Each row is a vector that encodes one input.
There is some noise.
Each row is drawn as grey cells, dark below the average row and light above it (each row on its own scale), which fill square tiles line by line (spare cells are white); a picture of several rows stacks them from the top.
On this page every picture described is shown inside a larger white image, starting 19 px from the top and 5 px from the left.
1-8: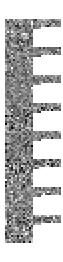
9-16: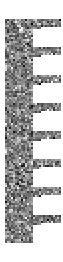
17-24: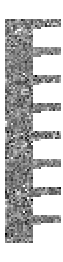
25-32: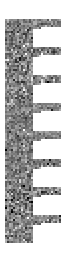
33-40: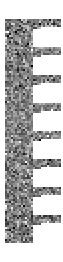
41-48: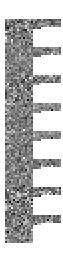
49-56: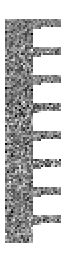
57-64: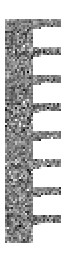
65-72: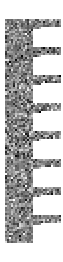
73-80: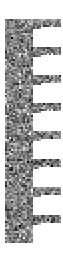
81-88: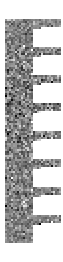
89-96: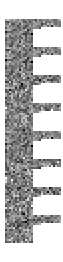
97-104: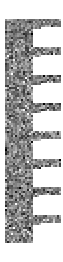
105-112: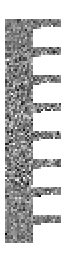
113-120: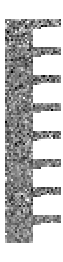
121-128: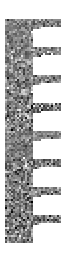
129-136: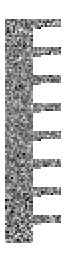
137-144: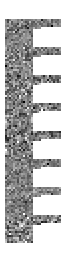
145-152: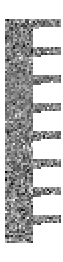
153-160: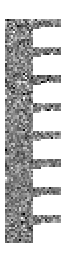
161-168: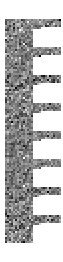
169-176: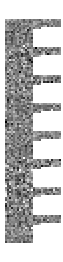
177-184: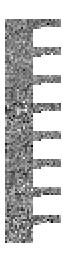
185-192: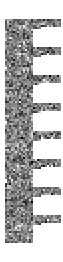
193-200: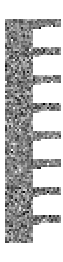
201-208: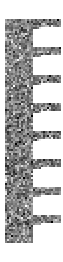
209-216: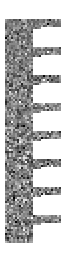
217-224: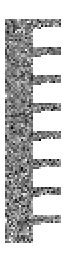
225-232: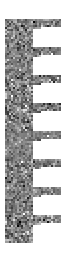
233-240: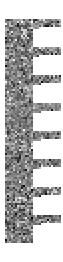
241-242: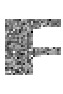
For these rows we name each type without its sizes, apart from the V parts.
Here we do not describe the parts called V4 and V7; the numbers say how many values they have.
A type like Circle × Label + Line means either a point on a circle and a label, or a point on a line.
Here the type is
(Circle × (Tree + V7) + V4) × (Circle + Unit).
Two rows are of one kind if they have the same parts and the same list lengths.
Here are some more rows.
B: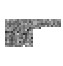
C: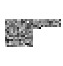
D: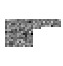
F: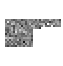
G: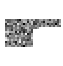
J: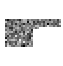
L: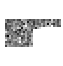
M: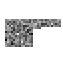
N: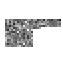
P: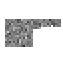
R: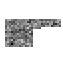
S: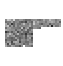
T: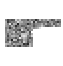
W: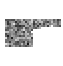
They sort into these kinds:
B, M, S
C, F
D, R
G, J, L, P
N
T, W

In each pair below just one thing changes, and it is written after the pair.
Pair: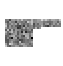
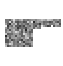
the node of the tree
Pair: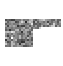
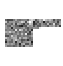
the node of the tree
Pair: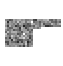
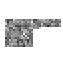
the place on one of the two circles
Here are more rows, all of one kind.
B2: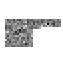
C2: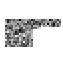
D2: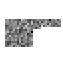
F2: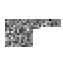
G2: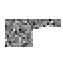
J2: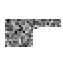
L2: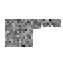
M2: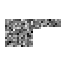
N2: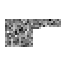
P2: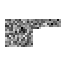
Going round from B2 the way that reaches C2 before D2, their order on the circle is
B2, G2, J2, C2, L2, N2, P2, F2, D2, M2.
